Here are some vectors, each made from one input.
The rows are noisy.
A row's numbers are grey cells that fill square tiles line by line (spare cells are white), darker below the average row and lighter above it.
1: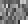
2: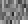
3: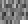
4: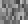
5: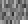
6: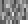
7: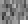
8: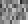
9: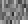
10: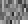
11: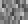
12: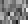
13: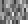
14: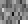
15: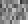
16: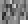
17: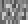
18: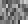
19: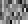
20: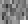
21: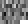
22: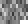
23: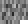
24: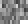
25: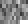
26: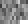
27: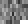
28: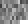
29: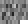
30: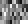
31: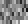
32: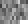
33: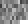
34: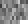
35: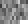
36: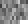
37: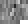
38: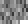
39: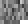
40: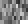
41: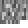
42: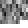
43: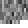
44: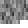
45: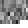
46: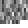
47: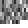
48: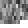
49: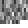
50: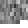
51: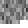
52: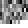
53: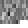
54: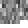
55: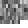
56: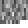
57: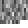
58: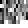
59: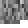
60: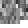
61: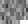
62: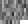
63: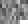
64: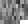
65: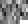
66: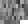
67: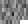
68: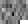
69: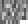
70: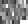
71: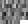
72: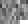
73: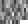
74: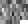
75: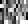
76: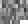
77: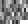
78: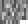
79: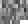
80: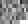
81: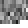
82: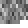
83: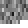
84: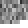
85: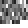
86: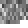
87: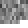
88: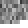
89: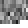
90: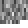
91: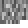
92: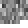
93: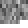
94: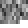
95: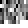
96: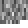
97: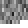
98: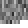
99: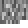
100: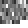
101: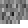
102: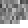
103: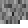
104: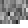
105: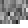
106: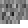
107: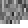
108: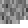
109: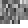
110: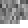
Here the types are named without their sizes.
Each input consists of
a list of points on a line.
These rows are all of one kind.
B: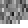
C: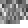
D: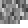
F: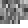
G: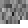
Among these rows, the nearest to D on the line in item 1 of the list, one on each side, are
C and F.
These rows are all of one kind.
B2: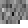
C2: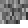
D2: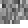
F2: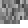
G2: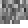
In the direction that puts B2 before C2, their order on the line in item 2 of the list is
D2, G2, B2, F2, C2.
